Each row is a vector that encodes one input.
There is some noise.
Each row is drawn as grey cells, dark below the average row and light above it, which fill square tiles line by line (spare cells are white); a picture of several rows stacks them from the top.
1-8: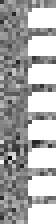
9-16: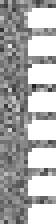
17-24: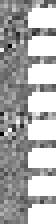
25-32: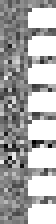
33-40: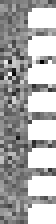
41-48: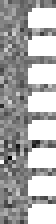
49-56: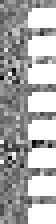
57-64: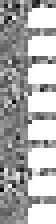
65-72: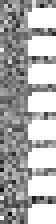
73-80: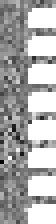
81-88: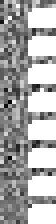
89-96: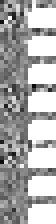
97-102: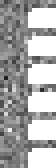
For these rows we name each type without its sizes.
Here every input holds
a label and a true/false value, together with either a point on a circle, or a fixed value.
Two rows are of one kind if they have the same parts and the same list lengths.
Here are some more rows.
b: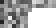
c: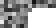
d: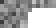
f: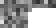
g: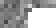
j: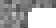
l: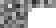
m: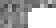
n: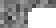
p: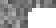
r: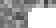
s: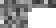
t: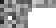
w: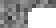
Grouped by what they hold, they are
b, c, d, g, l, m
f, j, n, p, r, s, t, w

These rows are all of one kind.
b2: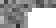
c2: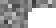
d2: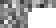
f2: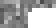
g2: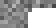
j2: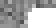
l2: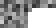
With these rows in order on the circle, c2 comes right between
j2 and l2.
